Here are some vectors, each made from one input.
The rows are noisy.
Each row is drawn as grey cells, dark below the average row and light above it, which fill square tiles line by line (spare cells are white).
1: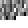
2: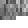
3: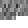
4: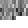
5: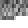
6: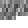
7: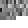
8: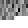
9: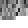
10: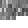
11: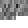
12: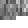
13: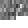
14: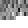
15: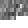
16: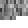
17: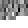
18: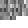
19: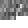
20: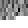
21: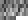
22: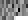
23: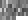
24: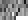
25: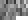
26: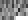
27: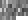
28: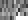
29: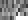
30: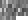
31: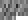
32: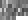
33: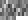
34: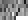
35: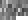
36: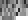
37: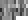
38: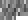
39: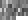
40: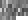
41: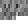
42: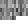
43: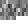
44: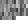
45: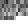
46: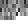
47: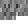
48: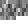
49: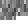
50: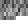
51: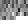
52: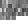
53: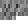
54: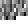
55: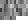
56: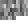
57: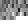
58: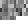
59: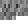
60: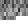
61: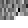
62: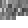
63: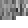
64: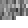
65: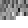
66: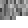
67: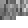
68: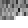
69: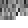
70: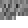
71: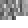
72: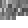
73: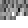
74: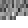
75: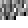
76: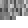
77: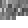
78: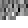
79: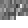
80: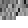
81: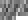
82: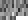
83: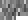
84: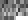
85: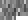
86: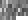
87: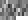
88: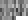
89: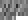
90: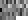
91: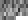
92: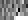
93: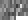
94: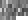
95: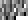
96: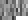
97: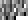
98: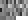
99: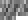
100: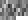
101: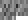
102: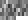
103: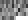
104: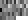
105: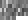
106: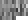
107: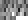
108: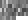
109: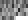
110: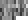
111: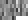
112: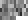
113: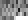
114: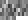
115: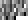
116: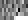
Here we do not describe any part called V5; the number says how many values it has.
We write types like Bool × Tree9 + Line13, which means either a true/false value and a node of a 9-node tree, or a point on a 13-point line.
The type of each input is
Line4 × V5 + List2(Line6).
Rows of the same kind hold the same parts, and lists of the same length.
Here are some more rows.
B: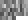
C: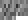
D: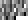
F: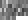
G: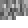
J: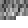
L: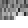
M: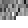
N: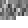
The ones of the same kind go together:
B, G
C, F, N
D
J, L, M

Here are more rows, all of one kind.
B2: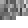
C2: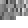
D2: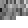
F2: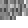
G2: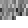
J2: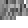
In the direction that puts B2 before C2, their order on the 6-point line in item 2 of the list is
G2, F2, D2, J2, B2, C2.
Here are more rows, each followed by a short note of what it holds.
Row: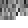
a point on a 4-point line and a value of V5
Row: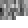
a list of two items
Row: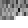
a point on a 4-point line and a value of V5
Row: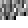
the empty list
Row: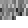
a list of two items
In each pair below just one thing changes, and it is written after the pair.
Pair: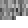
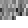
the place on the 6-point line in item 2 of the list
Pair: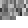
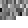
the place on the 6-point line in item 1 of the list
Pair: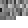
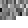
the place on the 6-point line in item 2 of the list
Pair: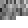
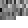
the place on the 6-point line in item 1 of the list
